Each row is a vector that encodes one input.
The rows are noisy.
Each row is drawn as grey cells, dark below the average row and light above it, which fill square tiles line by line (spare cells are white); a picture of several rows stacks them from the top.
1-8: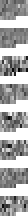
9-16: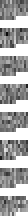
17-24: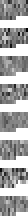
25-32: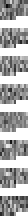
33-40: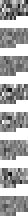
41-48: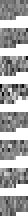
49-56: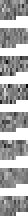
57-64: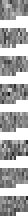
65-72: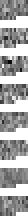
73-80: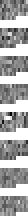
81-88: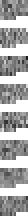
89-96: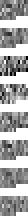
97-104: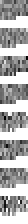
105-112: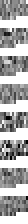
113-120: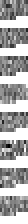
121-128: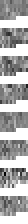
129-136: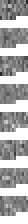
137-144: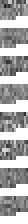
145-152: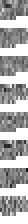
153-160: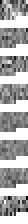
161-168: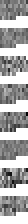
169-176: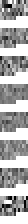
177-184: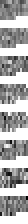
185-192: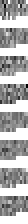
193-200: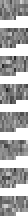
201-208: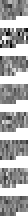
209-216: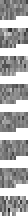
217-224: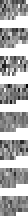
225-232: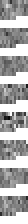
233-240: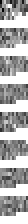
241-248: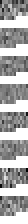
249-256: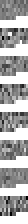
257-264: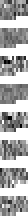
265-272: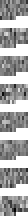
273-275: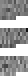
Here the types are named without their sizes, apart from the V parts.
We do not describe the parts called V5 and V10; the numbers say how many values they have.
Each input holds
either a label and a value of V10, or a point on a line and a value of V5.
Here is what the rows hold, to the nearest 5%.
About 60% of them hold a label and a value of V10. The rest hold a point on a line and a value of V5.
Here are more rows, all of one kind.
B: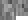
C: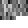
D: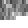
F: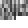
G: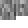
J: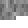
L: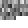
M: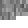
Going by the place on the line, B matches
D and J.
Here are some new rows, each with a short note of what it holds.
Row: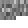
a point on a line and a value of V5
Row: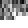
a label and a value of V10
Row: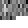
a point on a line and a value of V5
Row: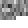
a point on a line and a value of V5
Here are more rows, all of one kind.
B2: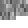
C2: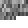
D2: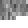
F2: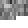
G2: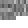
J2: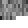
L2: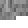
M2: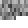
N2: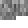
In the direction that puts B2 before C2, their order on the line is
L2, F2, M2, B2, J2, G2, N2, D2, C2.
